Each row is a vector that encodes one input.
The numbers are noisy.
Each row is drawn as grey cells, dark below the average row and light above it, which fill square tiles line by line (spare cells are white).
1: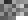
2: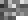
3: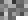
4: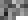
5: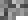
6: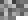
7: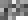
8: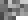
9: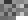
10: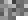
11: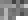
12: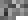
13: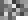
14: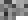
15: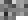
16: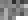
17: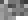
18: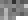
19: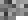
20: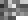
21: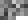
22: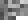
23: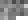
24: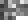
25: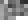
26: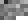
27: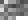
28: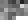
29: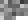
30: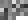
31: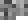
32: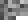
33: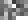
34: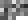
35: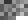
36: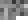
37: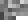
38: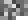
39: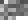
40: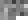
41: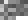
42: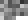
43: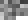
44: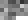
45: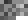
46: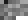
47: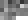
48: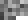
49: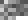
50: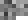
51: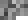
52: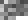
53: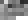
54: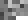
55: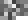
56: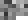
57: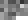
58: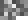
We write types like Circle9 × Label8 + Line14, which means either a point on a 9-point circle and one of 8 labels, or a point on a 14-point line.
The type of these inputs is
Bool × Line7.
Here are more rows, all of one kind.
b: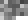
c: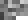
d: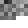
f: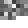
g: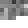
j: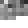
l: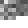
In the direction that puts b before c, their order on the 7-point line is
l, j, b, d, g, c, f.
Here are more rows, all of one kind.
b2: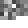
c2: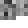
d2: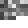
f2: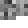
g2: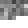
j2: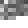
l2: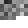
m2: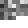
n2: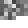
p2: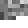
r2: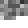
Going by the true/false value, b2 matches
g2, j2, n2 and r2.
